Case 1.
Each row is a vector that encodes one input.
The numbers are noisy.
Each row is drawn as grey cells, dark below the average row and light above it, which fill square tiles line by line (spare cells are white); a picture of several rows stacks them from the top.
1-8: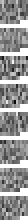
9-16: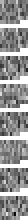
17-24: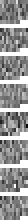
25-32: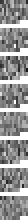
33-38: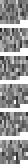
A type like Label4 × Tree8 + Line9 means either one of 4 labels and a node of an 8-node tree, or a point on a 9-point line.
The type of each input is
Tree7.
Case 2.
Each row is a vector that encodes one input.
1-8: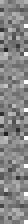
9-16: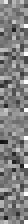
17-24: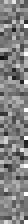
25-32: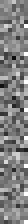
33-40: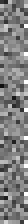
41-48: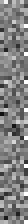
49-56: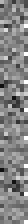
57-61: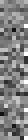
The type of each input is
Line6.
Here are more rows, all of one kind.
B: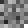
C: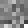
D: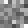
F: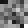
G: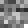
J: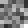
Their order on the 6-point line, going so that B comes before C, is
F, B, C, D, G, J.
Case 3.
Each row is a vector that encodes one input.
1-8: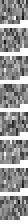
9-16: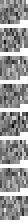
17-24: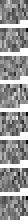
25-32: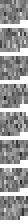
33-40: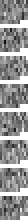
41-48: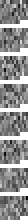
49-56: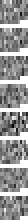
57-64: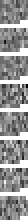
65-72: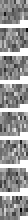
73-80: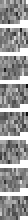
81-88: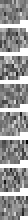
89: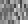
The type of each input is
Bool × Bool × Bool × Bool.
